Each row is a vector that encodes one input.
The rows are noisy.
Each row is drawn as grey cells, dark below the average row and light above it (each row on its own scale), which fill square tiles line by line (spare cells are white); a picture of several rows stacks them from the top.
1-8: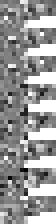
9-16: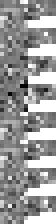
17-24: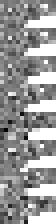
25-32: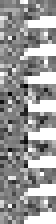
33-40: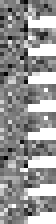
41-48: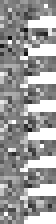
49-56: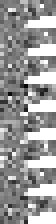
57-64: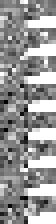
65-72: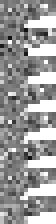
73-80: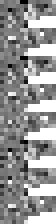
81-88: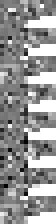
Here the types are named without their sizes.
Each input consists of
either a fixed value, or a node of a tree, or three true/false values.
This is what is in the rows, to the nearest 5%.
About 5% of them hold a fixed value. About 30% of them hold a node of a tree. The rest hold three true/false values.
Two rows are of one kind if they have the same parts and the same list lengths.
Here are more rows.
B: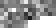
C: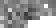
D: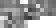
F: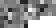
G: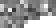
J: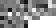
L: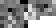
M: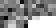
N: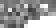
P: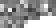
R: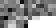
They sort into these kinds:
B, C, D, G, N, P
F, J, L
M, R

